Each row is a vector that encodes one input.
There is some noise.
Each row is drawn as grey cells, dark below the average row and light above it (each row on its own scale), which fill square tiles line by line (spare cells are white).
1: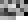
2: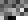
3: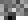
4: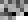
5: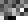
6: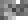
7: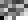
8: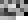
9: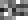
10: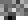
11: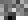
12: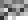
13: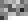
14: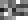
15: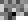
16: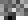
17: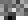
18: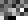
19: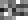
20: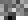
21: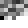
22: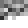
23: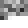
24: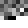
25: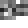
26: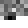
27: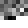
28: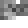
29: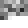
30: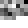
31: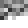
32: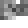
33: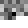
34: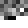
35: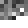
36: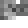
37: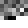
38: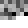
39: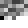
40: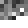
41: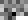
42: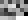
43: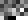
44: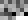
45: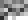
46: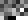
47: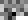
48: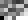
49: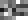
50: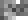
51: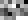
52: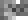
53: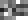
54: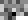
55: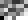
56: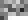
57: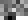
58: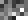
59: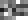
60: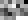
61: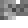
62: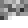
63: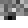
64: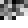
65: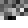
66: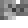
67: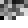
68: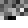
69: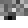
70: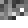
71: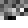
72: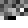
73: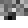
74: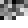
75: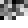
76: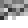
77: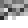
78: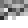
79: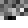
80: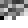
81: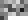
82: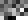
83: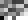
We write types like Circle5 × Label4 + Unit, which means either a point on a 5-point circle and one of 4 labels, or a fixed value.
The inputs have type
Line13.
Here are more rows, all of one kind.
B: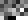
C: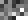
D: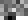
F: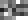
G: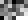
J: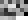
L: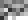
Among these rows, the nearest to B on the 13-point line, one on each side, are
C and D.
